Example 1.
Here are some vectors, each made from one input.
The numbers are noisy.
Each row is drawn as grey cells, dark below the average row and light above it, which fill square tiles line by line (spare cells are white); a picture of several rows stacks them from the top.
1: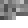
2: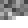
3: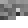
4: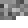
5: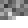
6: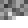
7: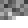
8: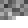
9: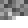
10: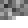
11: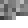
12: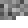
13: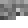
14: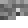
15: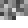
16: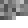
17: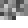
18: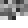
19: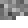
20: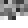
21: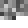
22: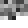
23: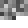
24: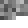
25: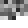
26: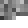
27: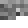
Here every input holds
a point on a 6-point line.
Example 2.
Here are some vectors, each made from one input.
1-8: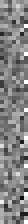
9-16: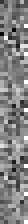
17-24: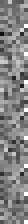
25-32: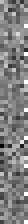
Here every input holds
one of 5 labels.
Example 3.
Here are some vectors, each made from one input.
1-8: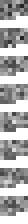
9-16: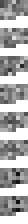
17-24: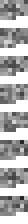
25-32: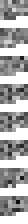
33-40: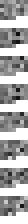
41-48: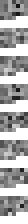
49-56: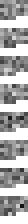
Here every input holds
one of 8 labels.
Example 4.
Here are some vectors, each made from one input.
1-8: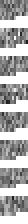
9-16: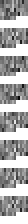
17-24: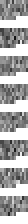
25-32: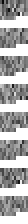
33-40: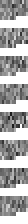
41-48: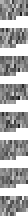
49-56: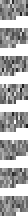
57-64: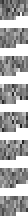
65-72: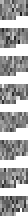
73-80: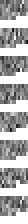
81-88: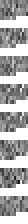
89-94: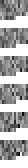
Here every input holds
a point on a 10-point circle.
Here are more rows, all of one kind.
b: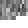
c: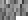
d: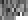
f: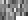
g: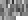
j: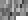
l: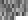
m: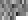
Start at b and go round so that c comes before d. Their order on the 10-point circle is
b, g, f, c, j, d, l, m.
